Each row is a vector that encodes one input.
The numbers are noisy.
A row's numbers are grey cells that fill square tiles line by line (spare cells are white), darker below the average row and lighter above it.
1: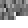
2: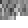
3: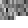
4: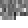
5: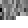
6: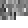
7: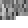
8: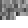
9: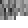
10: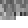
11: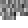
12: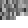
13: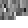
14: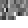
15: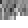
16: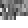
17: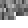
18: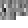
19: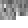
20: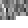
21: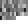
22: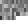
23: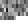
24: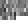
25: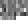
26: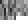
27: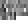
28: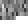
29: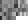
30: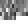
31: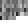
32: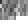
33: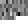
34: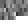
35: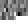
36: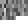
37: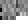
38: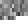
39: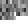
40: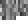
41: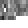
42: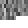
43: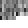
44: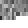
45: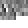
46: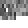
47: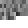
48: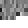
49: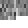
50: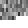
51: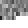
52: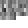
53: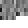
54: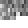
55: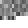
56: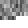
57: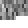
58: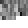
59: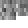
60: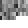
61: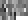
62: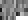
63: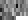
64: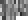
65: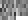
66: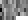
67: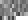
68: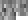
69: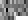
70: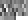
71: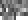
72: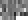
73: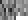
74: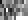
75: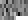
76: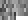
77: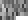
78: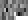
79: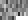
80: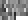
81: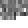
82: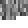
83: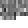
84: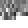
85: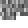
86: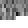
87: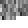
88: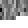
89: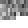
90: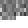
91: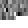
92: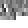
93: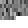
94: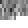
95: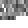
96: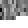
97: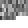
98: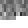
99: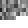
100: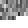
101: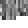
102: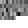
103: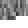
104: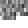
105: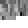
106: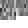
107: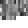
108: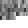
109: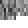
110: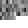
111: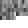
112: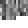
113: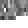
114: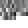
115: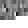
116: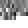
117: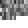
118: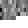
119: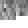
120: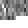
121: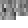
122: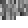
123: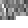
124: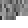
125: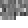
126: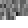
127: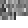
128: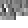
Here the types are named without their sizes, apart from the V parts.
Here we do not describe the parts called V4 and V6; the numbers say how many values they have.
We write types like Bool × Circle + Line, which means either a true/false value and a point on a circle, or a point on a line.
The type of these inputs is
(Bool × V4 + Line) × V6.
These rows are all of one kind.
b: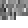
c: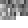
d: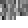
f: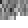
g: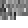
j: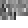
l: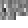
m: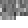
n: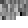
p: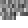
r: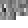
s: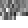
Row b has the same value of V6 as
g and j.
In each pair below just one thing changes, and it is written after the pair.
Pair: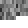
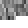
the value of V6
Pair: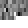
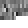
the value of V4
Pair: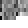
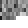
the value of V4
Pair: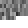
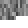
the true/false value
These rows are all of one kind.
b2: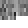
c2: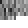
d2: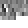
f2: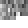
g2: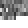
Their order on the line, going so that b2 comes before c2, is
f2, b2, c2, d2, g2.
